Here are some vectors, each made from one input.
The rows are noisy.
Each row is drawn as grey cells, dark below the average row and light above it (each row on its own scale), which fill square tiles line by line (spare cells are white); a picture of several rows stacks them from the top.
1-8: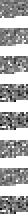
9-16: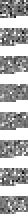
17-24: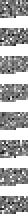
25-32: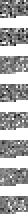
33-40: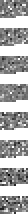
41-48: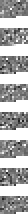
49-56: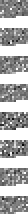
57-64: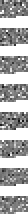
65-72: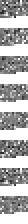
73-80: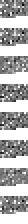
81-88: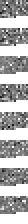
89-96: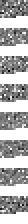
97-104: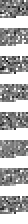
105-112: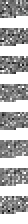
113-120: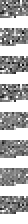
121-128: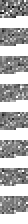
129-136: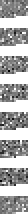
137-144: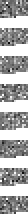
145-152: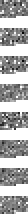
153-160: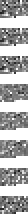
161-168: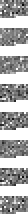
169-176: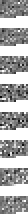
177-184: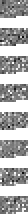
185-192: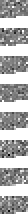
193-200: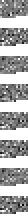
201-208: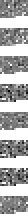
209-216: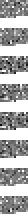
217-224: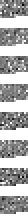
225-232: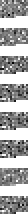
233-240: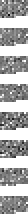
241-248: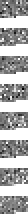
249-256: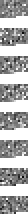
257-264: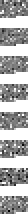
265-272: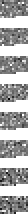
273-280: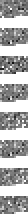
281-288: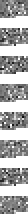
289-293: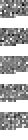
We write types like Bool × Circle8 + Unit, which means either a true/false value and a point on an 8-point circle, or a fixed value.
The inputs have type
Bool × Line4 + List2(Line6).
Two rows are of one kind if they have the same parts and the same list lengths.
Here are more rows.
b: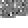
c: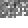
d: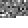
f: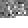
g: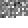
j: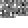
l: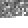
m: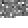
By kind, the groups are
b, j
c, g, l, m
d
f

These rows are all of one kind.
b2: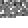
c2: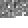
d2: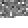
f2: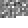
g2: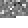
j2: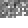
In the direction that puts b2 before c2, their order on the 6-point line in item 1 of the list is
d2, b2, g2, c2, f2, j2.
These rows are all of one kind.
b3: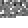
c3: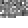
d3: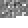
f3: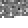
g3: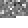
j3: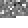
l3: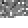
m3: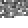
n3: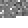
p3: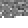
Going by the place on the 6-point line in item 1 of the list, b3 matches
f3, m3, n3 and p3.
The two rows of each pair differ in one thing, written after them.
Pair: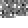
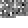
the place on the 4-point line
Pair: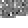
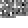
the place on the 4-point line
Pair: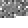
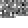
the true/false value
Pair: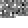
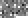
the place on the 4-point line
